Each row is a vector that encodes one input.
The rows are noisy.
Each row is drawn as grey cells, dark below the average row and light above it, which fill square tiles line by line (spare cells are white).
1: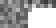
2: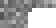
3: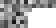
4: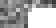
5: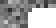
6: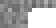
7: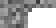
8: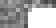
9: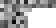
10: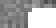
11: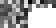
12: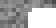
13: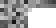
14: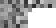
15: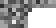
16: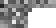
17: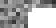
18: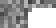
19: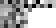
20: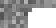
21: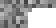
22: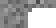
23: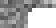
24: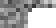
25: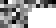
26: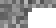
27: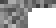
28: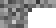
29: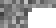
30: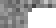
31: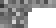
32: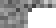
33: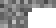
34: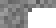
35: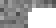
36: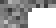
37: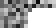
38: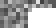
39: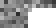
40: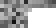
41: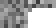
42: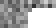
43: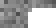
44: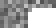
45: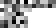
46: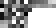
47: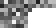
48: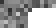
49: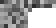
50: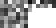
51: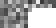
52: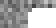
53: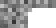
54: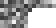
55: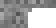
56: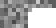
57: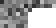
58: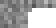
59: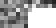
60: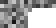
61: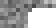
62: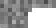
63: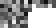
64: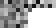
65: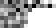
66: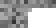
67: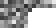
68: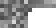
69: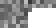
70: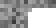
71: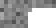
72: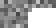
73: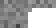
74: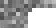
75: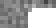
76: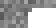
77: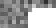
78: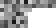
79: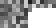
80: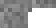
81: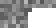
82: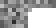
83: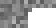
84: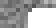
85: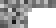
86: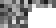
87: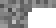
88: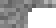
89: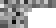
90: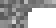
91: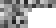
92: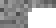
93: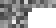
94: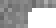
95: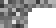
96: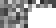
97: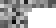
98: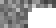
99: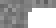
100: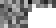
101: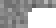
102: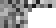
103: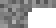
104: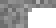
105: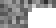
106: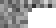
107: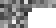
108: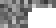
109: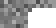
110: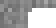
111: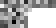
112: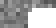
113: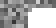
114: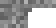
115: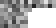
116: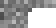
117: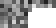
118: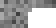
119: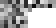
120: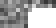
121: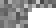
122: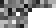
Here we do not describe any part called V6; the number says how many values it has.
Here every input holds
a list of up to two items, each a true/false value and a value of V6.
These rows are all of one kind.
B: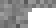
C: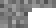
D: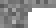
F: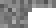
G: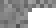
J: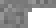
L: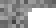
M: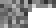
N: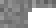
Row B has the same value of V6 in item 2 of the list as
F, G and J.
